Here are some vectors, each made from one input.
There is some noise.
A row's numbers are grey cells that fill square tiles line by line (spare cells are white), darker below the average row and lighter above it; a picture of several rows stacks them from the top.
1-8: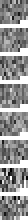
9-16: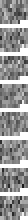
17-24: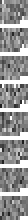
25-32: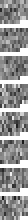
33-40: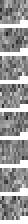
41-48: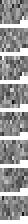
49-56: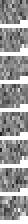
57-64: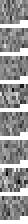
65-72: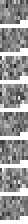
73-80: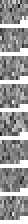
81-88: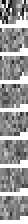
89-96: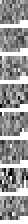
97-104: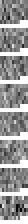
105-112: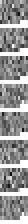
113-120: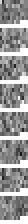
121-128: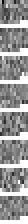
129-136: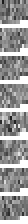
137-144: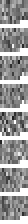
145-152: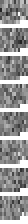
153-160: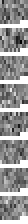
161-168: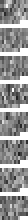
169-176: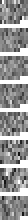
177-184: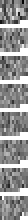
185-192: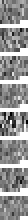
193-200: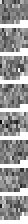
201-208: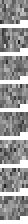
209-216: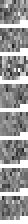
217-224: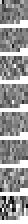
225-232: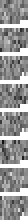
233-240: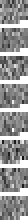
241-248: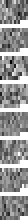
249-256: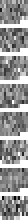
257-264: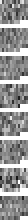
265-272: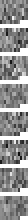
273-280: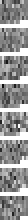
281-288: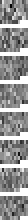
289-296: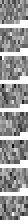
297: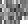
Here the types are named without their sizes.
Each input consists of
a list of points on a line.
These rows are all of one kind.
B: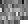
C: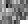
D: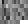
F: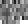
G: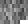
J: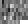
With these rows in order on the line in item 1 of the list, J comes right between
B and F.
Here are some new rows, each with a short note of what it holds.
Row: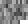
a list of three items
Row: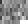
a list of one item
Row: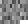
a list of three items
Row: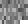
a list of three items
